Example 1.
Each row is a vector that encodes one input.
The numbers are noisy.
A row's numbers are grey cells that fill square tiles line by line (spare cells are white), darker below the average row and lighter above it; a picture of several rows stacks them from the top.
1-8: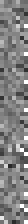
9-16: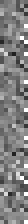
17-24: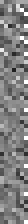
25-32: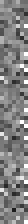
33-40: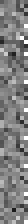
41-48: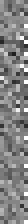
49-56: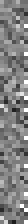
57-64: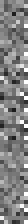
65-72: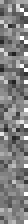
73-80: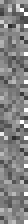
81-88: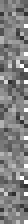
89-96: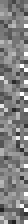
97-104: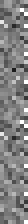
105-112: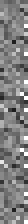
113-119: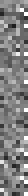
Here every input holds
either a point on a 6-point line, or a point on a 7-point line and a true/false value.
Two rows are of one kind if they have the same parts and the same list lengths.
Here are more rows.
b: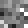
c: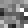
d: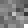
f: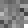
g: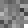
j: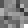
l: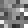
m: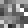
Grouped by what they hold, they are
b, c, d, j, l, m
f, g

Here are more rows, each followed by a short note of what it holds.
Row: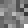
a point on a 7-point line and a true/false value
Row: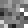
a point on a 7-point line and a true/false value
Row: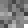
a point on a 6-point line
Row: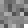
a point on a 6-point line
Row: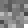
a point on a 6-point line
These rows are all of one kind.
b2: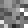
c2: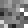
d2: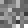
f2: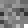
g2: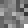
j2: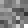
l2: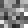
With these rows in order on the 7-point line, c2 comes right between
b2 and f2.
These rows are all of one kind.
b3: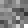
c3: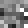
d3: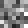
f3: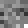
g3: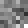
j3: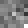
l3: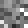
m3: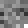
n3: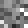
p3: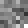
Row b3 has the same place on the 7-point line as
g3 and p3.
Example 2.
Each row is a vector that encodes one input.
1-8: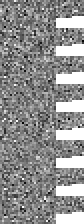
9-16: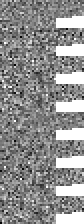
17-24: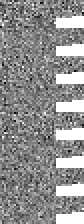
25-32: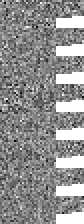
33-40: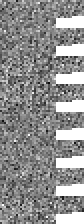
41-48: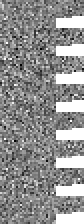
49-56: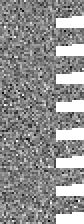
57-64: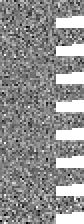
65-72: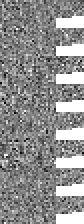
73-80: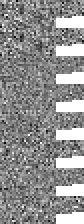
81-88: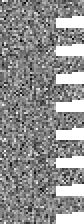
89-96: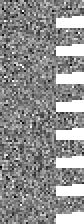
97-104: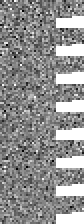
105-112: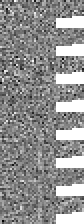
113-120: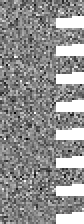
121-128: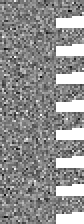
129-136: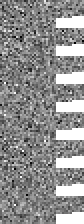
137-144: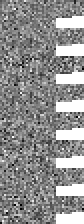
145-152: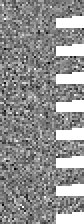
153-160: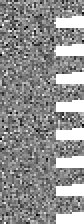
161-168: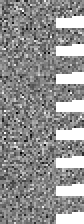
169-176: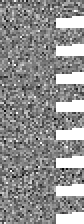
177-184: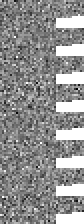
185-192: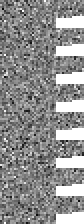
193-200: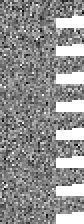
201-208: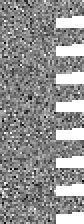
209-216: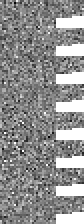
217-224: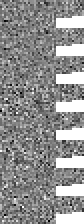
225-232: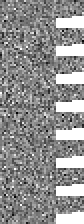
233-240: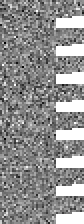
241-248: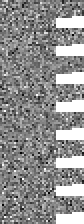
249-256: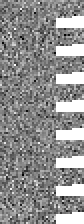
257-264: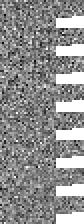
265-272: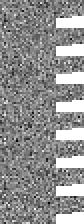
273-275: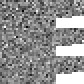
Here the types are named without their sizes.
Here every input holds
a point on a circle, together with either a label, or a point on a line.
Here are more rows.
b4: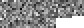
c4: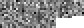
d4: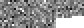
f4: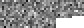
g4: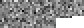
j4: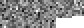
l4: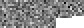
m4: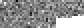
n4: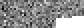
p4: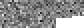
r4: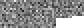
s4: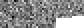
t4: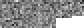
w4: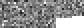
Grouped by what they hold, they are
b4, f4, g4, l4, p4, r4, t4
c4, d4, j4, m4, n4, s4, w4

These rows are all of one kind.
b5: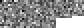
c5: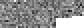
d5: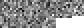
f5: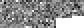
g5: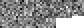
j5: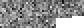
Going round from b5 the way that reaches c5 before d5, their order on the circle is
b5, c5, f5, j5, g5, d5.
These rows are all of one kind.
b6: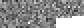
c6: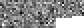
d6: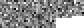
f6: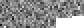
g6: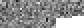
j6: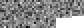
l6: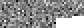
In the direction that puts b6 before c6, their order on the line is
b6, j6, c6, l6, g6, f6, d6.
